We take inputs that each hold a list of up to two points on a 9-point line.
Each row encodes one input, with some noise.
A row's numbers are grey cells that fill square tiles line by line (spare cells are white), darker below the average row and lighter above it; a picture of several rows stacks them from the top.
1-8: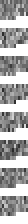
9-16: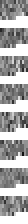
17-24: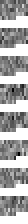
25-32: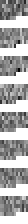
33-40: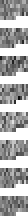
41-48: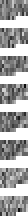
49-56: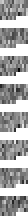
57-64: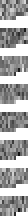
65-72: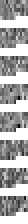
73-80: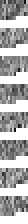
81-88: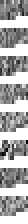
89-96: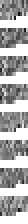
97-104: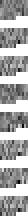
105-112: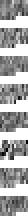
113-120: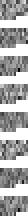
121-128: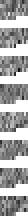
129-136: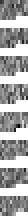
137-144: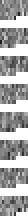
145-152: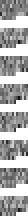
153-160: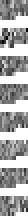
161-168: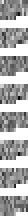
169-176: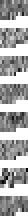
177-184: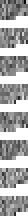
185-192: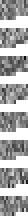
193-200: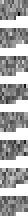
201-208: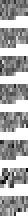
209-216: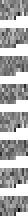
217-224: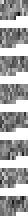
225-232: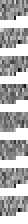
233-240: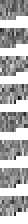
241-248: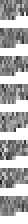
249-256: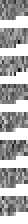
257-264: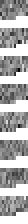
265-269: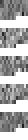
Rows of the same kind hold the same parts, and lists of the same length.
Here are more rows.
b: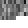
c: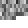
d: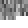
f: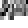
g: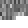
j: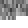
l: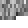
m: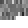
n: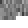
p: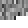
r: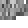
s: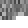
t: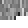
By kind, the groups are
b, d, g, j, m, n, s
c, l, p, r, t
f

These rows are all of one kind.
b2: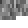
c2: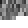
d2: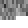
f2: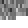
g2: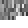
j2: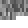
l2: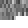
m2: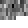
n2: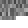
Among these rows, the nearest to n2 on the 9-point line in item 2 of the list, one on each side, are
d2 and j2.
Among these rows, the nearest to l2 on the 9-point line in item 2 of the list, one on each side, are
b2 and j2.
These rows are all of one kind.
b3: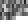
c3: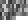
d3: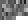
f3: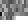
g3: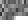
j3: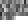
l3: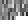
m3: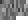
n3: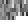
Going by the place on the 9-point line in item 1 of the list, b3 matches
c3, f3 and j3.
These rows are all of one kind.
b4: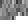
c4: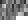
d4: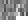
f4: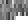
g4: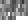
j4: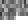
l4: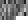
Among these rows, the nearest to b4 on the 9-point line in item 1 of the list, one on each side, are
d4 and f4.
